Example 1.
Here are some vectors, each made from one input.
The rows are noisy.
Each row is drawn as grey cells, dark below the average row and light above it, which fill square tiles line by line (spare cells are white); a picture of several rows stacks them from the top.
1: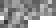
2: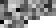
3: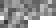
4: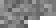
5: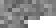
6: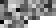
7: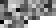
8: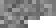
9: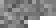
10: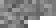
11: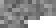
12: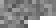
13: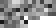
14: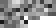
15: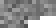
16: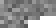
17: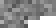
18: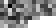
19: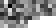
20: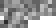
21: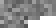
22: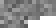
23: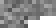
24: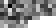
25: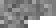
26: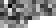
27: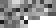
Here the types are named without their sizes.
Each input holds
a point on a line.
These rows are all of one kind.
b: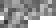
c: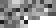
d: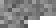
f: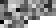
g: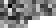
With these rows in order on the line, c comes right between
b and f.
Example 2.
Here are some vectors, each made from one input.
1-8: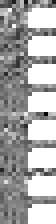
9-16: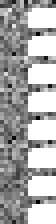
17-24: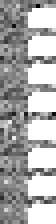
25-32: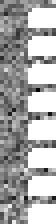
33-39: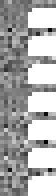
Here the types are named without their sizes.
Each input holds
a node of a tree.
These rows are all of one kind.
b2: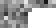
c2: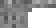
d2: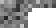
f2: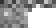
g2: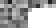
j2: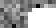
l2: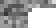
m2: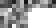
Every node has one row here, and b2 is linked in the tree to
l2.
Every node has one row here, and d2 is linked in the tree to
c2.
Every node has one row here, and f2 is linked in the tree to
c2 and m2.
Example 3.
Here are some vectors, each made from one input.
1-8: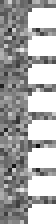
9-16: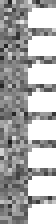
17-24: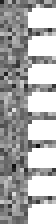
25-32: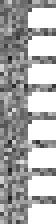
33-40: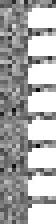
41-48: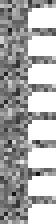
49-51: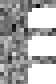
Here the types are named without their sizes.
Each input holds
a node of a tree.
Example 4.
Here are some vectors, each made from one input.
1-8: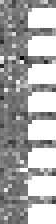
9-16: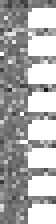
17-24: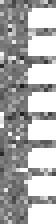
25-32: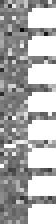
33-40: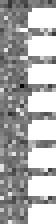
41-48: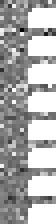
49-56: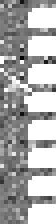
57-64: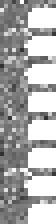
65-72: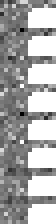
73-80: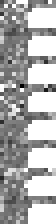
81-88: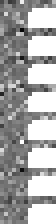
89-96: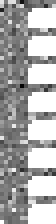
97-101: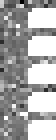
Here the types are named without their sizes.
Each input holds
a label.
